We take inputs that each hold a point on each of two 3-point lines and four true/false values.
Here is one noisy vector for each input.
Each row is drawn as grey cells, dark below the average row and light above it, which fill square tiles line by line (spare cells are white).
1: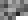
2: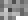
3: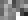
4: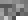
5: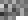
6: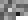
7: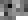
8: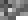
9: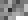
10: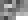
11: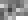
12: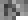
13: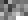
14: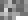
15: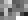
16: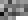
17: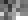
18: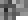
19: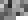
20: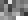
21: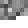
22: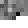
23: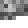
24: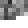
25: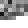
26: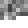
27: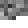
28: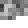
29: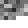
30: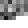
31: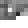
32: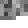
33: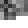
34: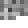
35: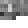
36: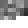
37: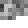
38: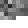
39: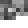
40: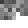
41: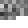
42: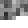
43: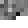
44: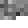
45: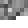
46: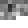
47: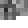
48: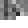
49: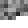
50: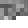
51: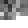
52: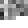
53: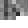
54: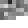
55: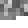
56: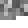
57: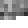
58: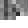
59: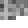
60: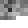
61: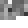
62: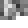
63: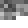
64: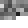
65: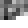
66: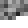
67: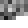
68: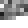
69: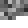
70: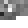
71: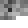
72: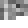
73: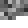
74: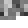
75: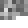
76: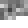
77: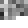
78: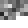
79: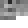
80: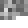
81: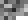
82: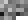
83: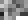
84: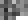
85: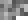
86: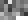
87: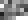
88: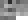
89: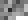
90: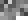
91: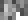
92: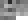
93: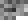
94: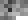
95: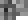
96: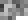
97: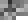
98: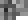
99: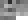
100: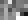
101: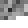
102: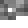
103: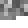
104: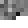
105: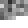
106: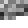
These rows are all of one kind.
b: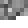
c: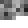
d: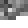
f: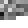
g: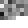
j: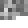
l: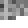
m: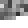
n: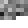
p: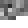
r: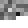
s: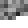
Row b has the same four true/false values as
d, f, p and r.
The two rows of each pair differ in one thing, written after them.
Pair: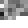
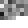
one of the four true/false values
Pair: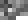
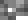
the place on one of the two 3-point lines
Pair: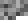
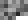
the place on one of the two 3-point lines
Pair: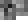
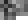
the place on one of the two 3-point lines
